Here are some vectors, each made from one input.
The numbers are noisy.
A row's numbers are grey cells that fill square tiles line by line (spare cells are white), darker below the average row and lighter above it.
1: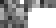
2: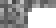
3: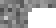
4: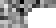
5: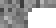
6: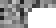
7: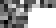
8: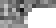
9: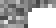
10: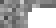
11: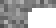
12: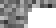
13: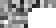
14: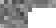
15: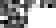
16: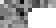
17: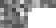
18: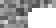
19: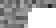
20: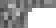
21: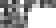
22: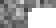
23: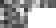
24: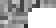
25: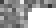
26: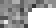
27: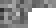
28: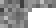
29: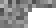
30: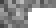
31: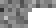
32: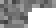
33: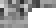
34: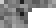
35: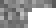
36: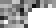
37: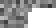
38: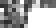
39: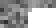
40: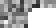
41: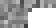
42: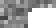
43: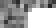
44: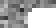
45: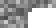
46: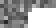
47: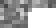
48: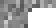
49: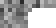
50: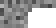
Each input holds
one of 5 labels and a true/false value.
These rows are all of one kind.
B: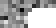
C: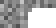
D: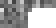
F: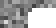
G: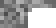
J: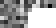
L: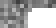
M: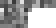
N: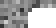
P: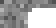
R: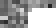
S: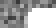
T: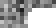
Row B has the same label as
L, P, S and T.
